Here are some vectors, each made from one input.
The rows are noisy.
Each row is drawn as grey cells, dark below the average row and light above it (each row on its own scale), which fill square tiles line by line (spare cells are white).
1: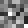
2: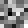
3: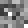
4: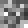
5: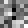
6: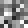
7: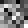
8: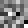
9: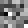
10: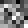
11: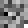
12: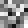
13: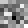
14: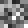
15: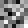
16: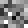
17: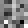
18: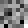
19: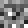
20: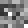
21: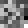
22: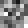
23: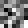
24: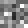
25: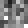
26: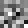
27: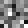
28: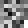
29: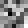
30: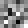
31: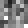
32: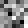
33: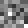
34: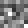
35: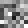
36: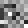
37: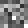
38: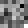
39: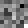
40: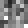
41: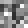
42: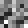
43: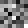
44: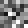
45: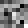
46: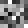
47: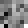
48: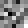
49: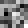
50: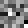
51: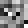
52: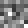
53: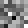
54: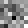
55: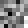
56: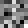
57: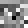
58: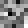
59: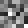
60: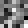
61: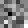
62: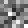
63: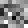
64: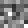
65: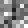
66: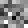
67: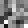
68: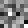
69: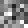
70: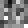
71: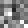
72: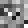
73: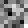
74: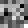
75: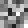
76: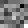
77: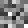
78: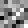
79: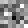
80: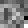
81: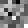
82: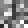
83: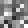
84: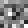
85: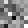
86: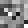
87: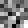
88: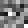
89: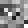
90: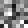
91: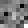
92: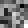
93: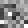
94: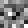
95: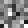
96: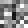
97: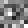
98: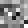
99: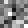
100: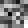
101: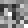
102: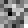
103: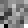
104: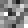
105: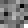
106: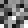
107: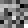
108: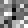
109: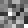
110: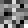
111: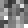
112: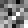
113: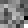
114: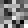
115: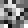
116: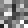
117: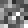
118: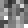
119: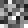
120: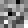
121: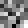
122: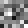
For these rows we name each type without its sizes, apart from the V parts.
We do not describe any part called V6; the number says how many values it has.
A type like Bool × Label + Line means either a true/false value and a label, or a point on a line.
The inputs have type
List(Bool × V6).
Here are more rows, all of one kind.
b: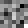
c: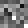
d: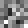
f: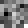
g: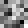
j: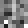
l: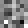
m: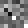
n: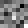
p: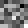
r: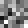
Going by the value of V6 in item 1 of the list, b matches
d, j, l and r.
